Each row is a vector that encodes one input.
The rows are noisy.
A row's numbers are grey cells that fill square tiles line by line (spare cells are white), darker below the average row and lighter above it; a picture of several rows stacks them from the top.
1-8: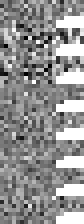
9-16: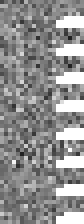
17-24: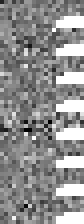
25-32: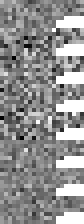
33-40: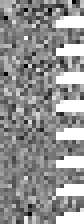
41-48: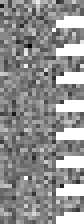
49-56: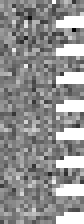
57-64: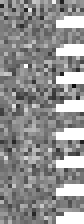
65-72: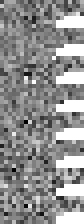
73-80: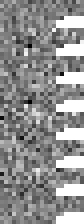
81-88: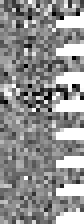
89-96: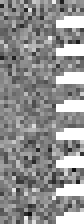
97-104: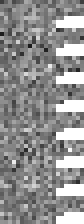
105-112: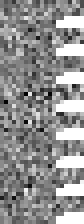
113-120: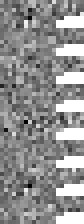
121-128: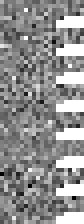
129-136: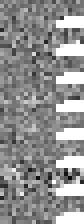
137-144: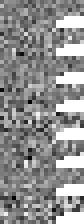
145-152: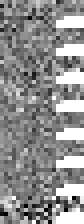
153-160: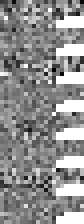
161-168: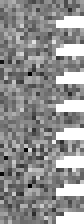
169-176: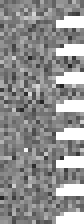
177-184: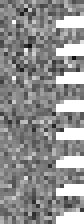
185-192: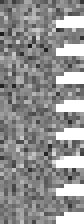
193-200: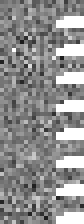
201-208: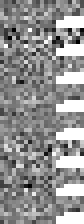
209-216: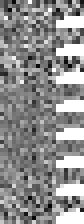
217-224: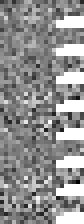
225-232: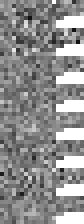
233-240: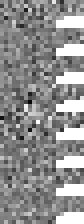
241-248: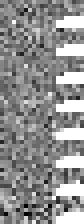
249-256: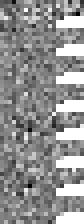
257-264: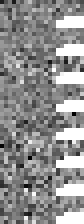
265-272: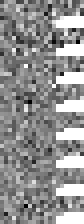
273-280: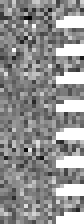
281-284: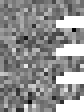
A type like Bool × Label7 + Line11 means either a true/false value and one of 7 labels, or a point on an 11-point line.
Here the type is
Bool × Bool × Bool × Bool + Circle15.
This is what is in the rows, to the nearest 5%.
About 35% of them hold a point on a 15-point circle. The rest hold four true/false values.
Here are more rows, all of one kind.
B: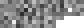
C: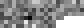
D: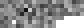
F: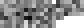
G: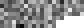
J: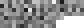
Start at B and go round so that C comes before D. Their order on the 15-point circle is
B, G, J, C, F, D.
